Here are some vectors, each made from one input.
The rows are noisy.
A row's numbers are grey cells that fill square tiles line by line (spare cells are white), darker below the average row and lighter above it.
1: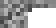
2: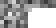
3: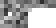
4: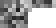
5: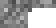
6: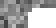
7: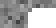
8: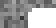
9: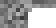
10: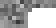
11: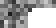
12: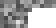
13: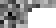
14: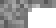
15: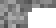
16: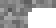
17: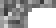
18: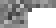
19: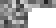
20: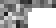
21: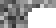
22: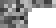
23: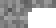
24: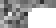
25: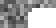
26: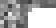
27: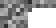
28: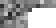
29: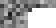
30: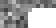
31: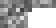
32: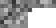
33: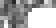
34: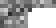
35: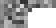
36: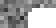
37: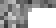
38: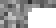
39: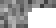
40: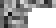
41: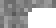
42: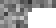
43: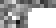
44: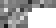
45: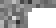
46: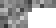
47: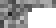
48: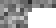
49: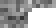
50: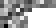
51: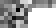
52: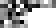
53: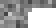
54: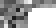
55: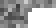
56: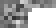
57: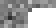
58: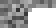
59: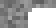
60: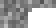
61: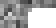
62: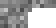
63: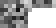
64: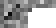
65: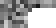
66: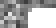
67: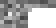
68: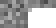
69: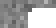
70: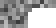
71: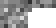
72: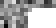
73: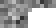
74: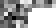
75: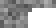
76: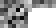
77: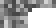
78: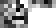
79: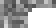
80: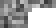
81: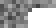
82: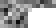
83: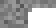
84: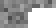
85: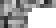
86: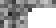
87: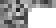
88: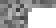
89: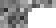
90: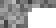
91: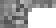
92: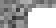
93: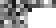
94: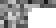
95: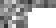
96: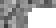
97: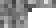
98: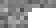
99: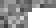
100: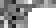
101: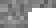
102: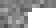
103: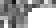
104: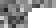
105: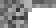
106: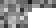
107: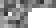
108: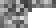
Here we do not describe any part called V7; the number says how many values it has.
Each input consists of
either a point on a 10-point circle and a true/false value, or a value of V7.
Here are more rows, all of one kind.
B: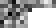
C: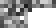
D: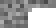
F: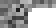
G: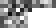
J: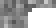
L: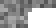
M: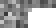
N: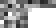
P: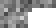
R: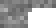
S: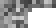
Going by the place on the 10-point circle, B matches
G, N and S.
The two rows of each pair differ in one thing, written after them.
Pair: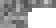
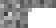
the place on the 10-point circle
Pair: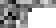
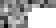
the true/false value
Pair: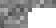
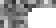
the true/false value
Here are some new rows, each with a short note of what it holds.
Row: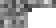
a point on a 10-point circle and a true/false value
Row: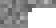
a point on a 10-point circle and a true/false value
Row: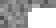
a point on a 10-point circle and a true/false value
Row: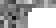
a point on a 10-point circle and a true/false value
